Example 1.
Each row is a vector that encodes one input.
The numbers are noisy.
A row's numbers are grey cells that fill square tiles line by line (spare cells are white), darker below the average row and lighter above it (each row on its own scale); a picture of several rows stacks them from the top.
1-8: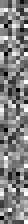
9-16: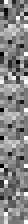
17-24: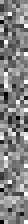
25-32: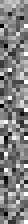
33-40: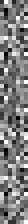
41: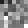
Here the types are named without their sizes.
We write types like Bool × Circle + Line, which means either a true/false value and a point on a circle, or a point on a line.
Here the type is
Label.
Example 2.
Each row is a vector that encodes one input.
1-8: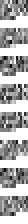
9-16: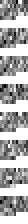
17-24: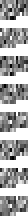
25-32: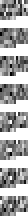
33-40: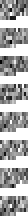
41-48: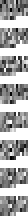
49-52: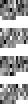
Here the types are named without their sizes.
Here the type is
Line.
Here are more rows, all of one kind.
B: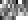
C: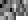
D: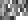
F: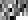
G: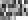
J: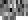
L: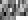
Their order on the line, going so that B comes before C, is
G, L, B, D, F, J, C.
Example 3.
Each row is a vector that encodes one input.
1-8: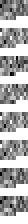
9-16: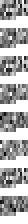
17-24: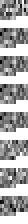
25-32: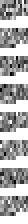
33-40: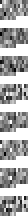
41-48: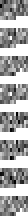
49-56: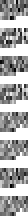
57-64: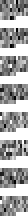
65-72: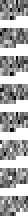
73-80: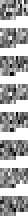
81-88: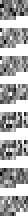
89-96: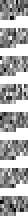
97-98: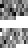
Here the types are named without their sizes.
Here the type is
Line.
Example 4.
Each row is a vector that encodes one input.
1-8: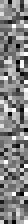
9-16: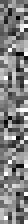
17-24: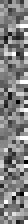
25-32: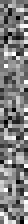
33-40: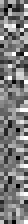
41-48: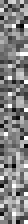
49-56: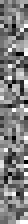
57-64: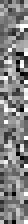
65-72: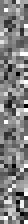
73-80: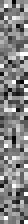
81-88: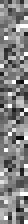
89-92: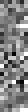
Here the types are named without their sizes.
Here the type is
Line.
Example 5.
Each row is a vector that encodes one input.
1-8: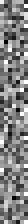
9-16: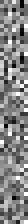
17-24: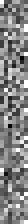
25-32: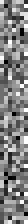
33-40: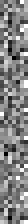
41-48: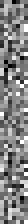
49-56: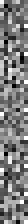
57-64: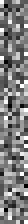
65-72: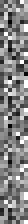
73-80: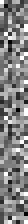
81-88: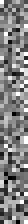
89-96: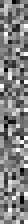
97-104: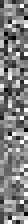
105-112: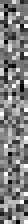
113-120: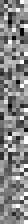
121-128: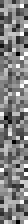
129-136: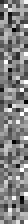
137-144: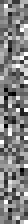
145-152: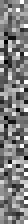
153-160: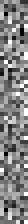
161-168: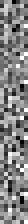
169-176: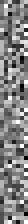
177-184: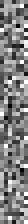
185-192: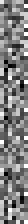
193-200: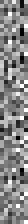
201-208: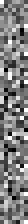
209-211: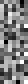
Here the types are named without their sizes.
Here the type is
Line.
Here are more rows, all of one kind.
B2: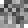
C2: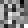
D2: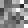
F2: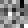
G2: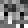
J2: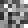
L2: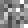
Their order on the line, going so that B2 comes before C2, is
J2, L2, D2, B2, G2, C2, F2.
